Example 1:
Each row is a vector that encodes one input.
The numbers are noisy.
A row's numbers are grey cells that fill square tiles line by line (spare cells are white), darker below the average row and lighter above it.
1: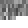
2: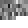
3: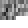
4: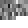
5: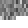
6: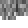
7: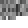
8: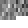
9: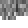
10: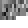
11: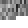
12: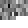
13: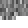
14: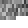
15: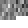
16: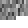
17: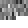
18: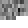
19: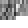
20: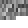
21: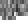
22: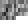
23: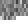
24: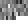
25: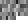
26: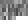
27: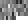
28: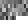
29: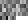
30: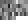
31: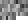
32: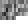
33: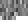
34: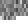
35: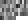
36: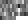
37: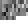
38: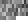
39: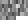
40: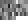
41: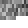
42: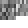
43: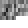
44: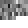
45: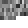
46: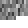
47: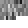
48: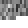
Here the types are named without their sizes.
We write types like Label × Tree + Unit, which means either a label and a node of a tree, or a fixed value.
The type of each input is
Bool × Bool × Bool × Line.
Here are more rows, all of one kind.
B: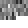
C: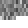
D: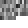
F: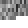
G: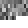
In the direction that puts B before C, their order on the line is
G, B, C, F, D.
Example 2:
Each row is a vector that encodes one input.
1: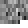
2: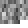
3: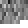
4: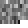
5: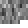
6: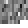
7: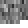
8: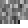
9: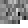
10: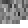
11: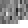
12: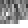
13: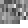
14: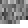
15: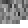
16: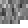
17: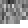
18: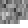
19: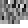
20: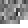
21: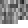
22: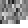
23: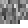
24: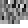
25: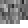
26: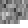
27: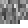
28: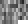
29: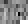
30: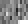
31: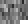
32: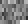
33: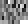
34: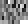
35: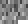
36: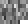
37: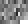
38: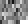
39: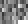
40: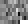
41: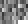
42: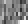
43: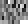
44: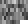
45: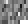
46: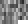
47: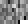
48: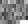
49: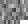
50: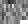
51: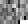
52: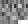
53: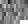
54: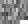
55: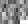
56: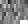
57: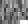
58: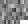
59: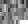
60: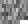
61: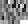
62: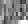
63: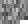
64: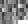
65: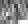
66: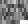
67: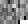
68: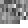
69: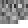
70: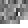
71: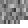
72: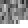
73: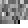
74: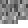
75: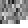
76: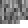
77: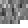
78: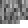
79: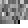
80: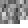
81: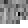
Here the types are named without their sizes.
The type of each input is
Circle × Circle + Unit.
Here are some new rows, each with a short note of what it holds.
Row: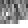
a point on each of two circles
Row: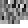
a fixed value
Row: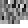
a fixed value
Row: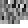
a fixed value
